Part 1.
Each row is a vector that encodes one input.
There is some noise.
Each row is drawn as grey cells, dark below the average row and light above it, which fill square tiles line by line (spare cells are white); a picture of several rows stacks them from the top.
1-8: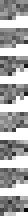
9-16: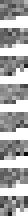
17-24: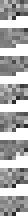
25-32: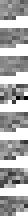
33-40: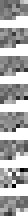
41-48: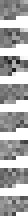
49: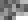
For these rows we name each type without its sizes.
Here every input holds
a node of a tree.
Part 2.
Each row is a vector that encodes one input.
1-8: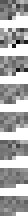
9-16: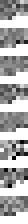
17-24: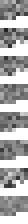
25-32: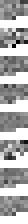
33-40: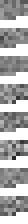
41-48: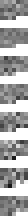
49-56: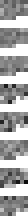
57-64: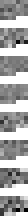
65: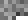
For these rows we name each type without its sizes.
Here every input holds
a point on each of two lines.
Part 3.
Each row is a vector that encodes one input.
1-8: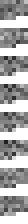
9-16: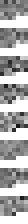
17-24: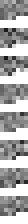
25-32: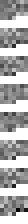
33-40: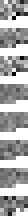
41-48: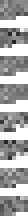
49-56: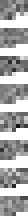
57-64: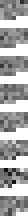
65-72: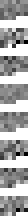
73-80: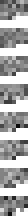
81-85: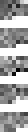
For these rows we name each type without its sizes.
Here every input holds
a point on each of two lines.
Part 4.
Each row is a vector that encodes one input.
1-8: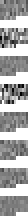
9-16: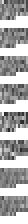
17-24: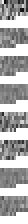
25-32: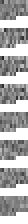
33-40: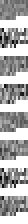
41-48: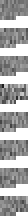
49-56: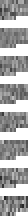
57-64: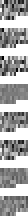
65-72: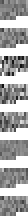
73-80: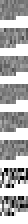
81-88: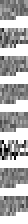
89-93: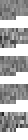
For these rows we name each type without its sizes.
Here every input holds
a point on a line.
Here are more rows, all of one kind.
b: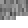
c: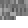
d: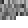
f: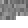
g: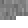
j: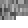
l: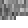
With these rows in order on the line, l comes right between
f and g.
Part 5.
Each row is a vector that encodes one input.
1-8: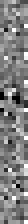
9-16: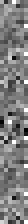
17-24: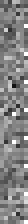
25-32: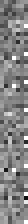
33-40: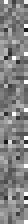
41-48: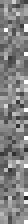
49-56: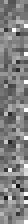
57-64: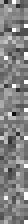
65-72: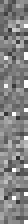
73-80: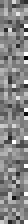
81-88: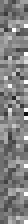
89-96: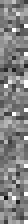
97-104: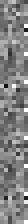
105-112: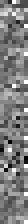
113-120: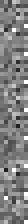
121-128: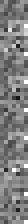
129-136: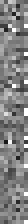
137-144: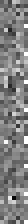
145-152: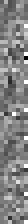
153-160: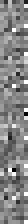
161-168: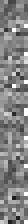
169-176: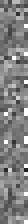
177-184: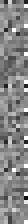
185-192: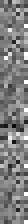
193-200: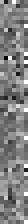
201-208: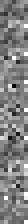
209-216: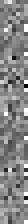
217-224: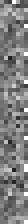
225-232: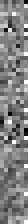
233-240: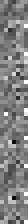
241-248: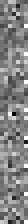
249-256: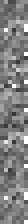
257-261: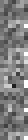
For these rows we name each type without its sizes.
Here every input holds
either a point on a circle, or a fixed value.
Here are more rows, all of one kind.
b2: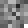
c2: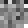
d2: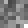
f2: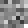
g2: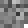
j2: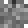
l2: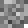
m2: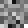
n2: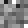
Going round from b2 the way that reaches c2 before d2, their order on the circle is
b2, l2, f2, c2, m2, j2, d2, g2, n2.
